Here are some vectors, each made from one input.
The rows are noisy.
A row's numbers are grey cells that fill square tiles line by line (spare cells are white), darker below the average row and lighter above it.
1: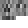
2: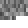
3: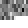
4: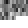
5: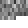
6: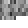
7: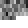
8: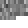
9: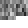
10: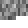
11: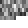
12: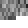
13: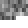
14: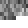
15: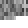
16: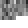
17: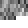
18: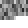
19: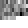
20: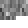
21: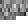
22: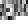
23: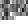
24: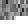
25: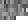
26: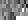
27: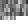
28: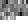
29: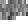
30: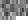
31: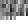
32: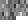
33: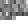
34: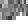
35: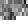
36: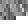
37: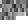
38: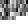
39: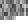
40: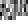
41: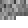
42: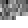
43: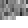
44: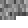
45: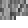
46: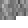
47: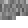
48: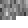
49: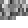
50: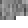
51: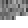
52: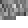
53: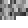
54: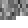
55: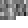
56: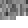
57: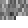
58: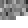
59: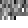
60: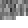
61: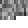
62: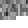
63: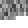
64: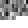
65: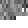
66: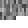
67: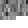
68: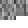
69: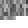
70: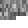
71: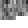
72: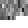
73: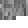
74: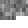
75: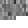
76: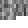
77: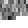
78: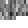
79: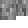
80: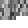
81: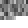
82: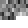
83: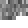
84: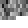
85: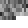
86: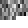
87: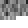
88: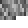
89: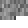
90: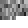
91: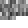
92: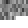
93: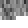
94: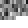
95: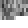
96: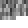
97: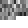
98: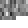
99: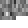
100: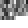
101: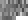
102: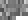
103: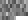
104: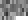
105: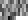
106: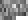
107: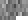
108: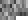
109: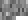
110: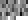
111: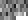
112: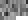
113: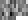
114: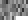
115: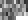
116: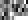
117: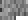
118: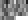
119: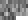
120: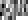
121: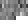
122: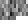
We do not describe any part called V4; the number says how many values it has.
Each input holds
a list of up to two items, each a true/false value and a value of V4.
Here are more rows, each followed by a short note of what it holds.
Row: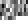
the empty list
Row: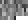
a list of two items
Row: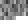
a list of one item
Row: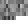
a list of two items
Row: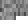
a list of two items
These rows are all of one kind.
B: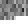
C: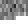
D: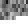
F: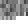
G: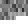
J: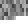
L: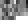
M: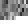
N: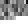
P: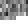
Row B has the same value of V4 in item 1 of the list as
C, D, G and M.
